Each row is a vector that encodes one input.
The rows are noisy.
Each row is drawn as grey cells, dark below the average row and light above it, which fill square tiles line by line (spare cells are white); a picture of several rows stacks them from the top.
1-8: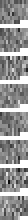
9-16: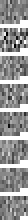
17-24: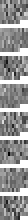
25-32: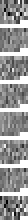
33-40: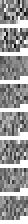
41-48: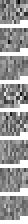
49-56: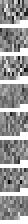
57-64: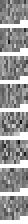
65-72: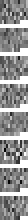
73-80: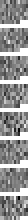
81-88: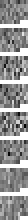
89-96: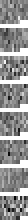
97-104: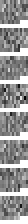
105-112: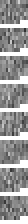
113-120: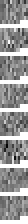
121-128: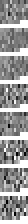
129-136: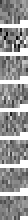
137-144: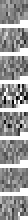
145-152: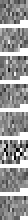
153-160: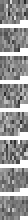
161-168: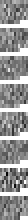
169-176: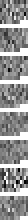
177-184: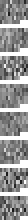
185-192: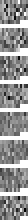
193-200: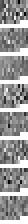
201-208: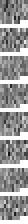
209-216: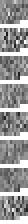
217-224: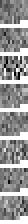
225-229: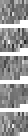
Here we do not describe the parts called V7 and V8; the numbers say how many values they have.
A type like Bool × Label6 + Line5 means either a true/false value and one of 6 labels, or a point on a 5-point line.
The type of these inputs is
Bool × (Line4 + V8) × (Line5 + V7).
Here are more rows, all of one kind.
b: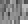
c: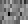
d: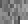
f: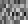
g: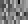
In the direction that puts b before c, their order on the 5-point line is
g, f, d, b, c.
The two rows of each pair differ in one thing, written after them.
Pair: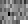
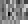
the true/false value
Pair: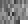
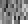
the true/false value
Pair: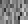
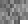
the place on the 4-point line
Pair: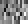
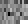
the place on the 4-point line
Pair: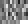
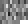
the place on the 5-point line
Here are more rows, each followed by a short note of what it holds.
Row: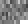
a true/false value, a value of V7 and a value of V8
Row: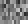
a point on a 4-point line, a true/false value and a value of V7
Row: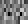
a point on a 4-point line, a true/false value and a value of V7
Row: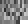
a point on a 4-point line, a point on a 5-point line and a true/false value
